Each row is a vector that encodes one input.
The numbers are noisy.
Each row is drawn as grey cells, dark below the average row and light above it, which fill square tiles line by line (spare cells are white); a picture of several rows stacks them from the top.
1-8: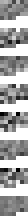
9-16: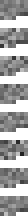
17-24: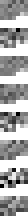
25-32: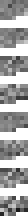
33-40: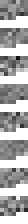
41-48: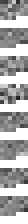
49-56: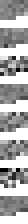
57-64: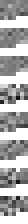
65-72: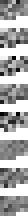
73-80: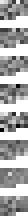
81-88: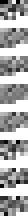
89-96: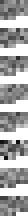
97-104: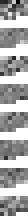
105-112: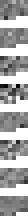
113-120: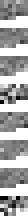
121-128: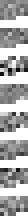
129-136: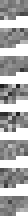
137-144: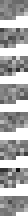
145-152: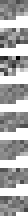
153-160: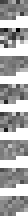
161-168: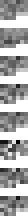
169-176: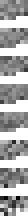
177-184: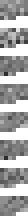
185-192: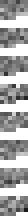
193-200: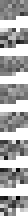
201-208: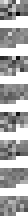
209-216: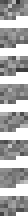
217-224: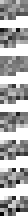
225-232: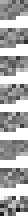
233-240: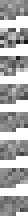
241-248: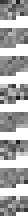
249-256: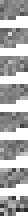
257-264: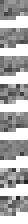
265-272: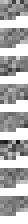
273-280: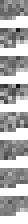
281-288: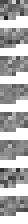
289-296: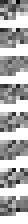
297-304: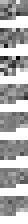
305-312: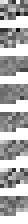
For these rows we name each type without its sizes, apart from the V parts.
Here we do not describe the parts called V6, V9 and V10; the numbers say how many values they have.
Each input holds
either a point on a line and a true/false value, or a node of a tree and a value of V9, or a value of V6 and a value of V10.
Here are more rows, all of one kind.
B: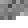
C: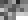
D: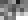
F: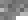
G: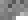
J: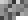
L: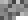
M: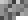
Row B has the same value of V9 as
J and M.
